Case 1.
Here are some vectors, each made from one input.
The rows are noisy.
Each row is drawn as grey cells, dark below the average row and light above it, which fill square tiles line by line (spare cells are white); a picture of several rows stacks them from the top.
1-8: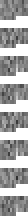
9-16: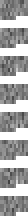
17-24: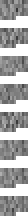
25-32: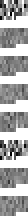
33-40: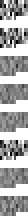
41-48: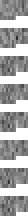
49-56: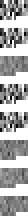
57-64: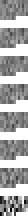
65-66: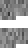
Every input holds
a point on a 3-point line, a point on a 4-point line and a true/false value.
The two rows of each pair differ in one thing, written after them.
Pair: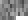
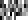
the true/false value
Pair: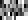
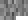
the true/false value
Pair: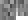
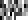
the true/false value
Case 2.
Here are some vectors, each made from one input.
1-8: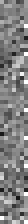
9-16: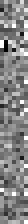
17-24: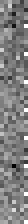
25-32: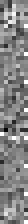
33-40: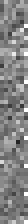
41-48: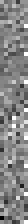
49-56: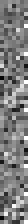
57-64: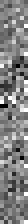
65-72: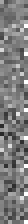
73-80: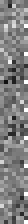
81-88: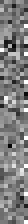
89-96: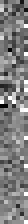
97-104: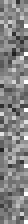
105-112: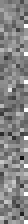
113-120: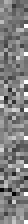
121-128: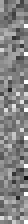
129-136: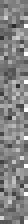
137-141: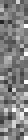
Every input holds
either a fixed value, or one of 9 labels and four true/false values.
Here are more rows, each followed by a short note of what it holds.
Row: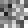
one of 9 labels and four true/false values
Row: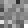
one of 9 labels and four true/false values
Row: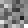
one of 9 labels and four true/false values
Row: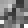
one of 9 labels and four true/false values
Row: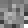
one of 9 labels and four true/false values
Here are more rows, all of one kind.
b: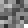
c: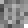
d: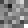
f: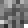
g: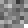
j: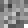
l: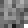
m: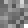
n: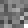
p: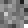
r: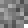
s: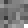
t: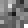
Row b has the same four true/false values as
c and g.
